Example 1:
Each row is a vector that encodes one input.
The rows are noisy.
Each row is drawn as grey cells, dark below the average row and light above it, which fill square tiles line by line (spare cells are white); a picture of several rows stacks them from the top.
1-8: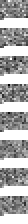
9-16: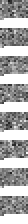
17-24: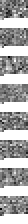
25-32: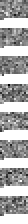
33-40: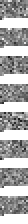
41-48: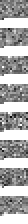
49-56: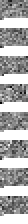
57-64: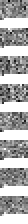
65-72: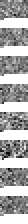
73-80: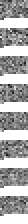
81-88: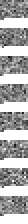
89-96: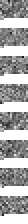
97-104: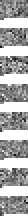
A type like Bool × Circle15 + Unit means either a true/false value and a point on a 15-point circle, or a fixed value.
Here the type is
(Bool × Bool × Bool × Bool + Unit) × Line8.
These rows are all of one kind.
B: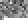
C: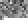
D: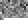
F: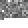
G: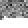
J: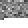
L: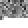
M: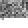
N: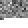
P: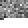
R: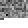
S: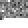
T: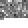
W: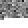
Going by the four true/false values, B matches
C, G, L and W.
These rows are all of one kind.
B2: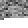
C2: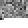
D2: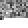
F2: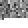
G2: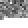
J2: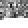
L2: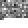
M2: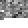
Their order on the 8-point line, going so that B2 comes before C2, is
L2, F2, M2, J2, D2, B2, C2, G2.
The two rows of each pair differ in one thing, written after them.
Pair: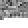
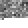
the place on the 8-point line
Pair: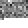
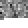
the place on the 8-point line
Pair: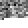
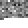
one of the four true/false values
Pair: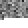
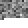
one of the four true/false values
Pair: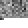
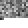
the place on the 8-point line
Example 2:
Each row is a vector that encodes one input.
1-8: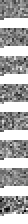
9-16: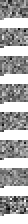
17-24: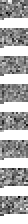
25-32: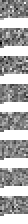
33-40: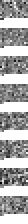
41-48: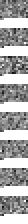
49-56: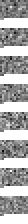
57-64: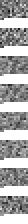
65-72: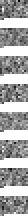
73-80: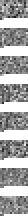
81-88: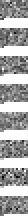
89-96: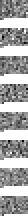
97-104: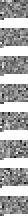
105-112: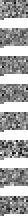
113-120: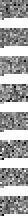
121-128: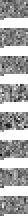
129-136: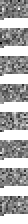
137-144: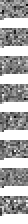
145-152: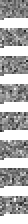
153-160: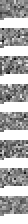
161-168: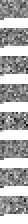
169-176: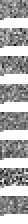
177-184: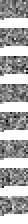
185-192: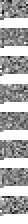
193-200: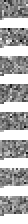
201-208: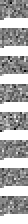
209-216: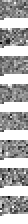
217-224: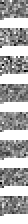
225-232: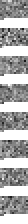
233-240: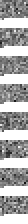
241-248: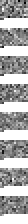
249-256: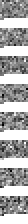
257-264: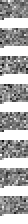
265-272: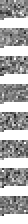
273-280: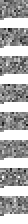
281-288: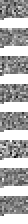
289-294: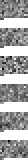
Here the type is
(Bool × Bool × Bool × Bool + Unit) × Line8.
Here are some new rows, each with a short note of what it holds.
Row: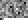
a point on an 8-point line and four true/false values
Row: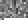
a point on an 8-point line and four true/false values
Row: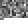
a point on an 8-point line and four true/false values
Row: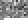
a point on an 8-point line
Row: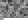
a point on an 8-point line and four true/false values
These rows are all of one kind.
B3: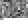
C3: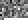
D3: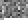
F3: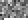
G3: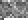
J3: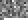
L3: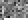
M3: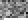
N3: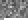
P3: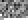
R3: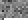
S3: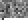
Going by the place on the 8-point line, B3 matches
C3, D3, J3 and L3.
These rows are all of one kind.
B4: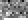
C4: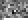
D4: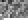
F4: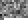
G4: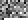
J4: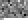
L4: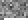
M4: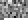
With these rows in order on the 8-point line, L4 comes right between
F4 and M4.
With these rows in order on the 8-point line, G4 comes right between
F4 and J4.
